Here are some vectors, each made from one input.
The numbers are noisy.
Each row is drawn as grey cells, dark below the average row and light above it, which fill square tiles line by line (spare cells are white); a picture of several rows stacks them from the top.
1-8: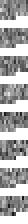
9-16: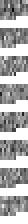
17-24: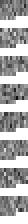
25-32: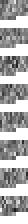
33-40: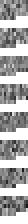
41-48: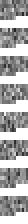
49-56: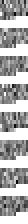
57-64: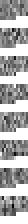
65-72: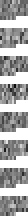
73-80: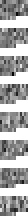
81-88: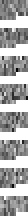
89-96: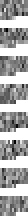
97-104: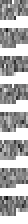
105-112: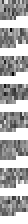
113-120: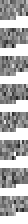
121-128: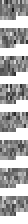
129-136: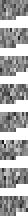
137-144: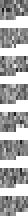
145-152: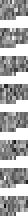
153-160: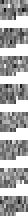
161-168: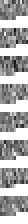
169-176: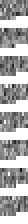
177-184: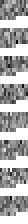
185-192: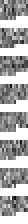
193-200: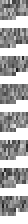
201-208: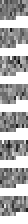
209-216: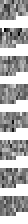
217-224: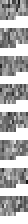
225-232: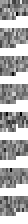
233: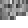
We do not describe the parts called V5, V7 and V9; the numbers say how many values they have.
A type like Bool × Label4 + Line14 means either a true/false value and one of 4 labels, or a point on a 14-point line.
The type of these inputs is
Label6 × (Label6 × V5 + V7) × (Line4 + V9).
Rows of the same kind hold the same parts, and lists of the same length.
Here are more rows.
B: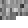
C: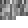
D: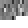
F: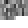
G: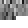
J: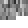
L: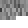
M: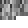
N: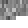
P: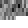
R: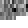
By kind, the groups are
B, L, N
C, F, M, P
D, G, J
R

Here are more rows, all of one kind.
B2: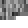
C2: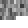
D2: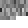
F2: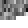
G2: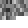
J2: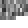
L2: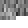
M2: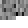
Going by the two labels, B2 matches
J2 and M2.
